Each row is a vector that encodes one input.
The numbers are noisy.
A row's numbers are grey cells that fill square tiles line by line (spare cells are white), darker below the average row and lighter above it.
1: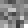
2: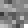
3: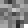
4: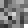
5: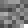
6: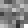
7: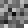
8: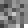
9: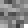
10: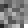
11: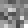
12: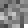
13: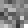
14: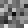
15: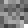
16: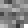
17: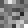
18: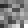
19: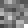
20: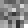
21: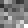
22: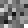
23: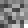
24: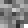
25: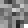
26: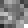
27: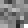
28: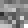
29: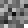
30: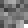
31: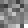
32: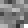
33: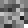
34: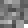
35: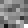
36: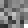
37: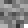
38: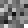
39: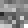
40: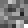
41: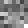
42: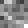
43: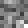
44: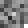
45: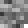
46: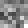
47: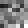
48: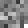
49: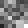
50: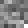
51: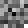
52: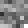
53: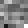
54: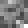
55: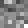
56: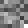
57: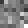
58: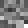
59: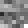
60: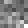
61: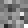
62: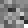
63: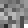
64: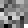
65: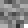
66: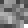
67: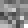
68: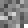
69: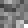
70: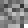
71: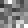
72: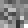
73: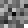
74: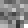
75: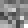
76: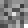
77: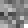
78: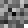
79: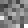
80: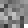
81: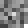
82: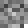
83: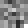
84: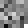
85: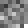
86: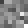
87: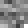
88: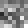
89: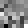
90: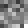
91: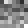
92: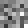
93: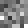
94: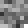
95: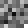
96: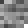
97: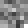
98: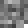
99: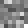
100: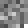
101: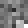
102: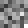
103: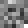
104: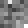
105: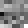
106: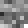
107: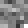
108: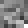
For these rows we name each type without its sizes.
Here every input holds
either a node of a tree, or a list of items, each a point on each of two lines.
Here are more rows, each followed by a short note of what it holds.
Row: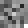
a list of one item
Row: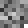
a list of one item
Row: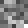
a list of two items
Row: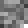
a list of two items
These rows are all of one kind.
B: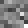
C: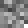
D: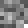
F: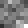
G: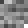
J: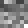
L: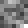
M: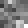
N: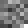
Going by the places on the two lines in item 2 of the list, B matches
L and N.
